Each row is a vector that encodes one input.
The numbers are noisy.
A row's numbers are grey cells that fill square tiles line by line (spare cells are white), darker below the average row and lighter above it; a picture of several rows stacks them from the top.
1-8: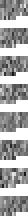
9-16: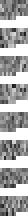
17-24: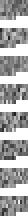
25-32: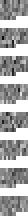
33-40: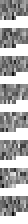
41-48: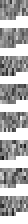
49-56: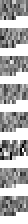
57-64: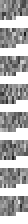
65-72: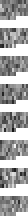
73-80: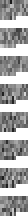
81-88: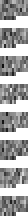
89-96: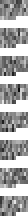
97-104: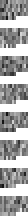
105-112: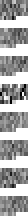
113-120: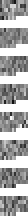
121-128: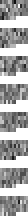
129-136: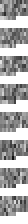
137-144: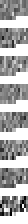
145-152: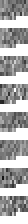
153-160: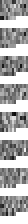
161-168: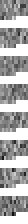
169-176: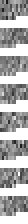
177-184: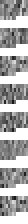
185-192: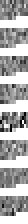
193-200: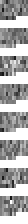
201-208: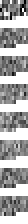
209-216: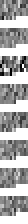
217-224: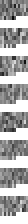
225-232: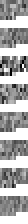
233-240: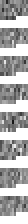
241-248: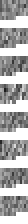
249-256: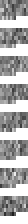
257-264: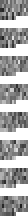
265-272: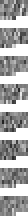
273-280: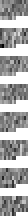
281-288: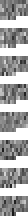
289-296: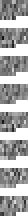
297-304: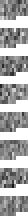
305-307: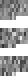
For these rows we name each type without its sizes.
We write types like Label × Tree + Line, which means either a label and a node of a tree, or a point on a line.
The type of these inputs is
List(Line).
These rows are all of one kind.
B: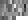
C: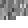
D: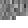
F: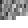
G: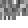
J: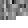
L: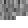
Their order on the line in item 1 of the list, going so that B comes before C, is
F, B, J, D, L, C, G.
